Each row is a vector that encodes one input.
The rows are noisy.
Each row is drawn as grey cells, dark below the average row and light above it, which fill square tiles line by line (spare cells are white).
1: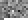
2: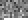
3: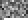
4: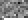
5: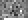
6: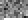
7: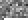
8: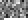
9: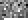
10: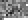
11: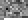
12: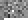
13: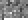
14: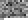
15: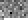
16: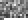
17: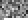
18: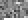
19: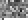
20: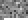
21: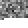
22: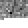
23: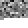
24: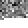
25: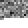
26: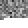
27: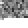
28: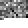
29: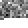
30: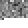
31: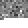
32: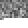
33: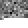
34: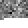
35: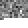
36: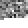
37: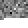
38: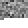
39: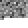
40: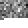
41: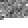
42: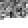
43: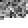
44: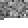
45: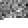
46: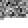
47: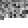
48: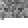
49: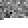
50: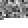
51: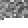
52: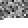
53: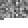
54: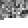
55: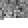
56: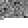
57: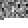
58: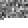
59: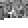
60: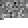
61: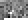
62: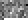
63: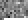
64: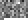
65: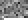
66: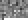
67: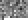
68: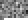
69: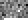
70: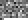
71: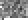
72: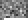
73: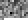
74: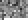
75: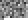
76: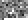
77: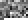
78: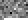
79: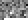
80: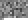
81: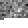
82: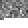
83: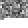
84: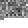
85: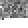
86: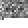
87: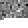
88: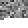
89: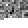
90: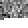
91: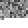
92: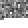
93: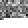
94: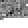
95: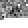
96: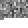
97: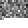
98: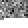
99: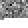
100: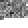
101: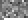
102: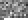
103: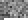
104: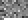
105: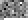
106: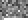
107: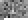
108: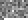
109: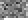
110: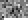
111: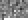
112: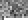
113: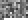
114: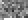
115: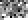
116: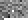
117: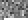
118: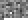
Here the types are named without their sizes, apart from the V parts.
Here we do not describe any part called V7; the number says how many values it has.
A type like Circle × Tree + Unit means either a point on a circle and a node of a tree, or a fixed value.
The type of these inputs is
Line × (Tree + V7).
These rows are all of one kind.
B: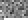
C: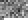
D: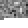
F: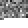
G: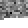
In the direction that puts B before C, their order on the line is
G, D, F, B, C.
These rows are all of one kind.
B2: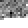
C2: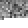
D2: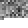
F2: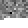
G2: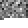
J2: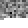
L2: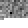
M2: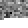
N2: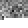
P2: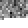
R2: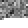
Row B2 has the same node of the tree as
J2, L2, M2 and P2.
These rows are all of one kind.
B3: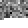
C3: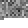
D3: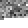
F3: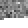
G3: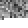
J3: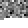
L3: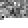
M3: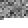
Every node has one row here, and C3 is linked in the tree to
G3.
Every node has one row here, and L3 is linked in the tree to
D3.
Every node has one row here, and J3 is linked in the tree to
B3 and F3.
